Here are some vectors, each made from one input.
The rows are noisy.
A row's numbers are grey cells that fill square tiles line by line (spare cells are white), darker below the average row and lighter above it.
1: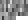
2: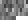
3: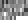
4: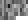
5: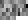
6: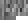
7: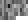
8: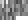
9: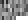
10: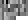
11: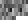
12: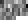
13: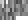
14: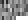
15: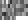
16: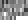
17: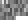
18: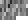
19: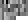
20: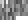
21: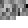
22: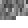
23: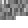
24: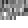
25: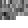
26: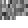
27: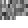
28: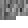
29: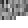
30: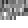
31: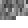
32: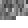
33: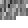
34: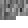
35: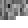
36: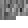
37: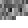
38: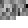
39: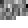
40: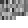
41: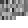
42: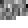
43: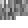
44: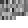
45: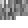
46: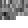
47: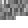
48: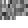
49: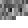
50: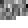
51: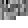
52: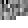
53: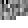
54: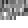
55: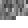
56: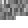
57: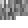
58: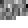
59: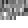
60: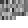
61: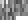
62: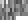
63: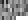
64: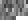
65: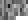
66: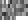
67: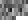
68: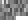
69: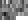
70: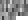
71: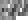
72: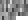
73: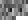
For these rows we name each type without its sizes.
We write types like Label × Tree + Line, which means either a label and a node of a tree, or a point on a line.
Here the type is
Bool × Tree.
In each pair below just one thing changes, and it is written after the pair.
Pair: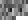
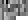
the true/false value
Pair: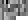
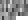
the node of the tree
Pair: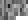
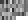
the true/false value
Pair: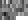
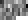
the true/false value
